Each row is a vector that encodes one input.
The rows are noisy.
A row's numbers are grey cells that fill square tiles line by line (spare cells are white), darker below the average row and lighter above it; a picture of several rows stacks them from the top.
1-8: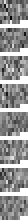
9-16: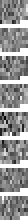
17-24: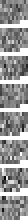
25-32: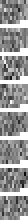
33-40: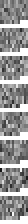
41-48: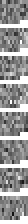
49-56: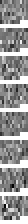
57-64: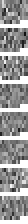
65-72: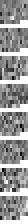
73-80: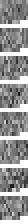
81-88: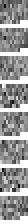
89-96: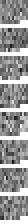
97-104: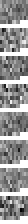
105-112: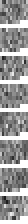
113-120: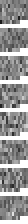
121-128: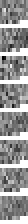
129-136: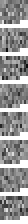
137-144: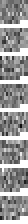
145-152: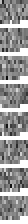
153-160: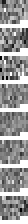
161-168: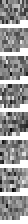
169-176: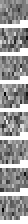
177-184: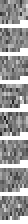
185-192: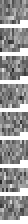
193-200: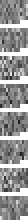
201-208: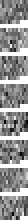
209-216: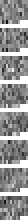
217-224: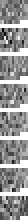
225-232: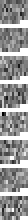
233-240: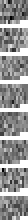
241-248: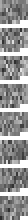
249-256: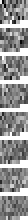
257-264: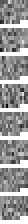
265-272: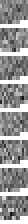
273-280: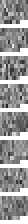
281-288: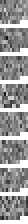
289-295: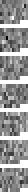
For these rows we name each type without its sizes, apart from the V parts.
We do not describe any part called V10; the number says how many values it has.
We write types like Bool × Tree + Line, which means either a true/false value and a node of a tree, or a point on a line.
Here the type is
Bool × V10 + Label.
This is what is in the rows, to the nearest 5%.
About 45% of them hold a label. The rest hold a true/false value and a value of V10.
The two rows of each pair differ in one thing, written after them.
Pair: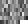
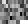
the true/false value
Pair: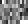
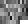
the true/false value
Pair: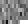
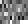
the true/false value
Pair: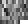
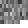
the value of V10
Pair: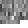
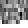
the true/false value
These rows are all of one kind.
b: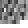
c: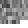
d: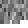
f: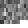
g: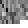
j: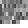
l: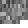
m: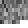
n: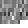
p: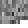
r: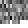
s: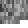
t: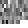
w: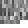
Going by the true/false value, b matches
c, g and t.
